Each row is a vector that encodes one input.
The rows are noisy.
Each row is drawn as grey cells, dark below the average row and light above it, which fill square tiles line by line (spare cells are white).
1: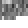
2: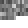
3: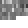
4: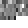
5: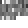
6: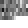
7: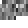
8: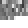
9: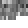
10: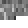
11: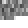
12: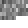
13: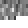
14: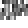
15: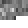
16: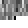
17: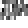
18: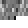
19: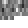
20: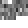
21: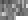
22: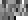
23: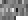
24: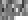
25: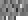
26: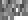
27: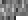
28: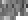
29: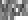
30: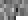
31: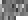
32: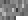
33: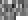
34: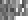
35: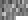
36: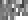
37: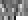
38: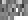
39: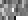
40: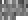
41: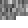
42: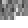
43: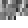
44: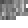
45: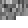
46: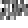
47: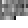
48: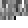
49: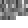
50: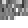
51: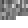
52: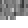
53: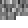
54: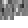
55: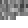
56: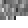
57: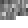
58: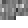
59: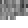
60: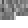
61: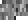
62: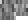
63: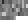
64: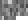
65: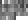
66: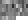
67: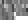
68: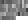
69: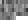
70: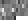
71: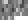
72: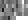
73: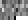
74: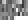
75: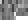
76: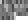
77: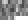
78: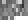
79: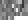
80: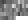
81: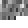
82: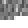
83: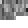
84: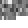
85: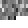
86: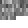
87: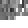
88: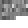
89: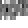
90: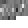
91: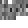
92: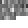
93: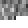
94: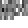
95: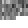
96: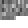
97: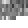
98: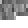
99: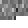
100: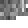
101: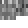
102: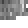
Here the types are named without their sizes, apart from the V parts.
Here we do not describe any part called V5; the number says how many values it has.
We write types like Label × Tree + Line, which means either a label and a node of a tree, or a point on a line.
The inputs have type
List(Bool × V5).
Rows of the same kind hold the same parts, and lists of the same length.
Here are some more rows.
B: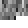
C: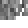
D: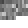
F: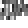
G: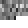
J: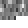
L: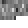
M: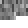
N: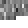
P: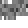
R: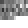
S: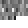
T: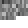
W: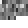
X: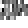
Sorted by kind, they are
B, G, J, L, N, P, S, W
C, D, M, R, T
F, X

